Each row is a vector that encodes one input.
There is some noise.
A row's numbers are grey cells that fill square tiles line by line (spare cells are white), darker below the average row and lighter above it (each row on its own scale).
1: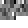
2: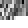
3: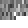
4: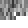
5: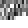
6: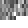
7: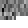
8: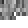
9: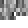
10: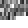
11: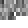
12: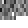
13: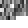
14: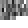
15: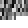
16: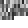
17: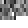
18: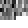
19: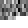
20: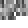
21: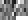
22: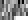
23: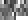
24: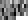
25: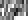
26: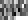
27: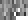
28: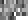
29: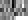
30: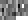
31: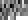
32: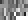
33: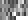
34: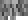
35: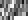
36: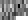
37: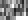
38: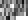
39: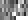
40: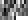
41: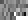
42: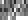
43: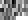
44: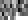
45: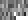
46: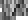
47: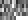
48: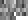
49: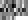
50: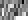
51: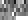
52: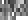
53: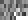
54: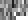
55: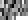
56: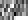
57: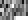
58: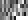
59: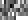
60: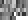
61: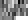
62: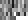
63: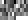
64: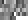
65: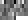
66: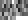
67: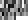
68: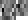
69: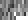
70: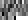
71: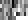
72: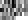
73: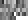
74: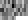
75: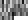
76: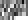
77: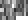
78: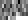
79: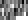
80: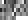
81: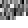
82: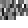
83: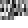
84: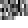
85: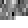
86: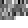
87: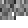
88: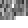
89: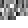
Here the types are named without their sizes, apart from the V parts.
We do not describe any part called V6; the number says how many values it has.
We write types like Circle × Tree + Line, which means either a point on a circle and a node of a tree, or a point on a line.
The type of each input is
(Bool × V6 + Unit) × Line.
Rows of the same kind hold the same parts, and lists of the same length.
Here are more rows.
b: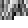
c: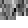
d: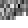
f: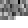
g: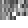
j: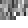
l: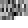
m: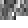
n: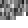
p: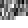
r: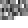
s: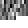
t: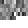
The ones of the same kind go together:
b, c, d, f, l, m, n, p, r, s
g, j, t

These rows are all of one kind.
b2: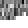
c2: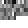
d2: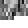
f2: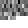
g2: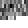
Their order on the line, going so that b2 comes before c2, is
b2, d2, f2, g2, c2.
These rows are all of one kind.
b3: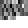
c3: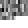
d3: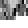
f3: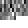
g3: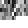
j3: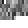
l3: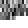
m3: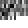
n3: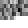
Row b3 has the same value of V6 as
j3 and l3.
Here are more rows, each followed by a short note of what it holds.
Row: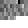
a point on a line, a true/false value and a value of V6
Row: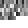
a point on a line
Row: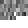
a point on a line
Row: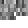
a point on a line
